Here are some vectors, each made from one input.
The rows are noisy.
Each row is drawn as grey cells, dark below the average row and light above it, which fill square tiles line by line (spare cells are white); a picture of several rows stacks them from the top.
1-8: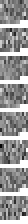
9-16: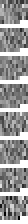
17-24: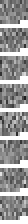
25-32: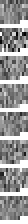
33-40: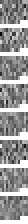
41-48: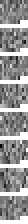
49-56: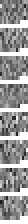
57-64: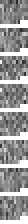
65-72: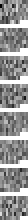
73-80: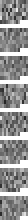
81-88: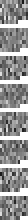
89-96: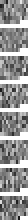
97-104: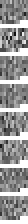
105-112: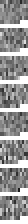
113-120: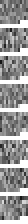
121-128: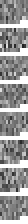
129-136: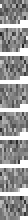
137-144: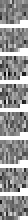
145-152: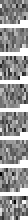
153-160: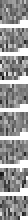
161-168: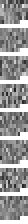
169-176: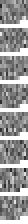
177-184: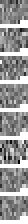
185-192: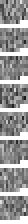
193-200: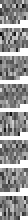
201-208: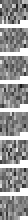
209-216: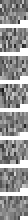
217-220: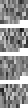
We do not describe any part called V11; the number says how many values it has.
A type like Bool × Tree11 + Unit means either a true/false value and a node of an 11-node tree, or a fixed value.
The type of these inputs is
Bool × (Line6 + V11).
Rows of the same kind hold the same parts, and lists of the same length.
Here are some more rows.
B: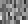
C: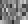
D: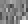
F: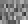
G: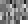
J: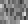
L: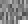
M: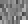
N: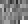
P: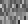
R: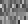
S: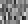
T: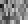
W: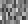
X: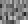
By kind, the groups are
B, G, J, N, P, R, S, W
C, D, F, L, M, T, X

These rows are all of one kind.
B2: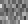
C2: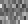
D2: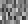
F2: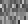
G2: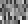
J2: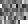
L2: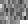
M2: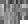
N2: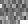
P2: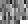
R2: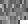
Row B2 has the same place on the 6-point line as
C2, D2 and N2.
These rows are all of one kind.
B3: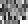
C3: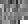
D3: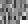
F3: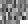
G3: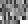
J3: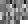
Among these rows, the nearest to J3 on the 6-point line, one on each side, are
C3 and G3.
